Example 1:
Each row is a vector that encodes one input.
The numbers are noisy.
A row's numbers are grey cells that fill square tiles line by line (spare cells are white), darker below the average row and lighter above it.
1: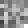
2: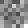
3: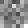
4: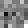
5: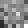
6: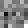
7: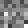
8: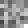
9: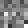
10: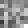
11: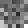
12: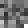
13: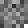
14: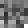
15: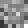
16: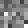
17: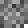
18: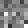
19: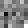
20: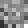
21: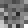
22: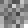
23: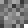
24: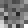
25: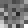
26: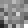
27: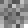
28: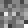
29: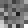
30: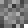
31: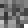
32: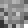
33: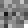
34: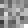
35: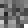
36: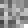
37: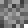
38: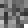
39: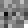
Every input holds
three true/false values.
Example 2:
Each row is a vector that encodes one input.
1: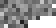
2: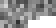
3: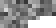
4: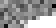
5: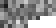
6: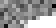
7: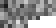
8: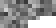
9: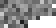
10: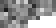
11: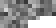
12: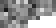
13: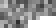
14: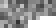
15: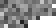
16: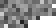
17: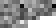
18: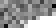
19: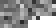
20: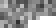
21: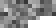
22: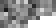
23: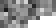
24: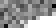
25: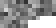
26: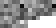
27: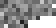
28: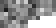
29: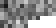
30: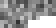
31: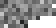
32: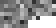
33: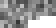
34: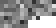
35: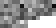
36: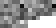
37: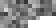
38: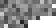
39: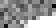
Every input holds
three true/false values.
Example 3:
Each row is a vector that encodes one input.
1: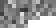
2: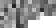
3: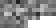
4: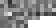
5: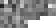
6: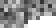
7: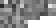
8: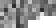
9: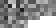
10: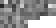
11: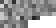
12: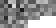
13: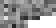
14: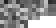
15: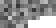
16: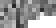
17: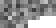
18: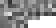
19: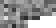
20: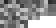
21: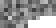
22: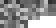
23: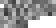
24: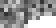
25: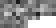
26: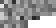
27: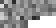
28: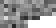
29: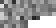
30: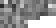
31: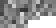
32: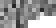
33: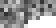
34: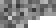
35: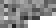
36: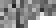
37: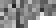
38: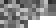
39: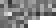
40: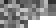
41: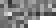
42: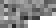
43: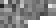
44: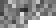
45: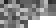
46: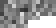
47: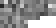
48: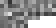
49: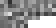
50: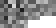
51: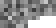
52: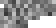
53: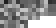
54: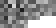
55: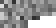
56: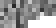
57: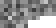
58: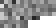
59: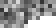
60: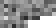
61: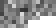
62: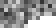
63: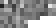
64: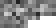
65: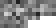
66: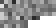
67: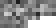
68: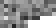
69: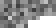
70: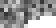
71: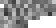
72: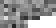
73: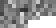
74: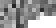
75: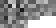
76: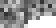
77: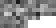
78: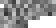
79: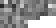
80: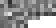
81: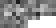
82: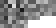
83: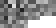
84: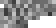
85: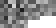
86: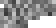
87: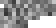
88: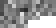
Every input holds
a point on a 12-point line.
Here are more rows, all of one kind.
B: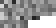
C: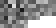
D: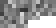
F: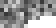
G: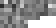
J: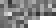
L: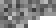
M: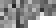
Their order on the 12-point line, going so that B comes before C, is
M, B, G, J, L, C, D, F.
